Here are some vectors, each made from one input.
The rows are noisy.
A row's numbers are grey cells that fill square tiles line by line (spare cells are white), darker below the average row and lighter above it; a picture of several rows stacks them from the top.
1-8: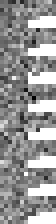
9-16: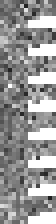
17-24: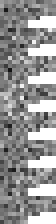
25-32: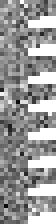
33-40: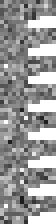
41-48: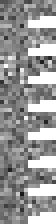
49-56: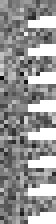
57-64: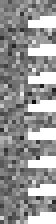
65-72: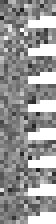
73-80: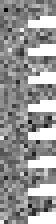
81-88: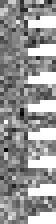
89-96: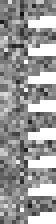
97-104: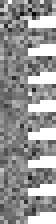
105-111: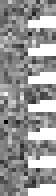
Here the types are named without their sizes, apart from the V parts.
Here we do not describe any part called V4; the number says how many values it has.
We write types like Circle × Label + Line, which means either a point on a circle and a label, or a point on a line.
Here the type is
(Bool × Bool × Bool + V4) × Circle.
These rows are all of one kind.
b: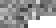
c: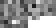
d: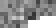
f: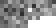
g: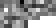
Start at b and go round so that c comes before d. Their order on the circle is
b, g, c, f, d.
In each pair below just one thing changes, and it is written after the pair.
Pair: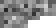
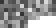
one of the three true/false values
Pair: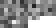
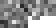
one of the three true/false values
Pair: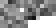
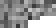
one of the three true/false values
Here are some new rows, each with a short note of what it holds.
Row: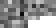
a point on a circle and three true/false values
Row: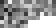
a point on a circle and a value of V4
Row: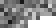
a point on a circle and three true/false values
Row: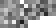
a point on a circle and a value of V4
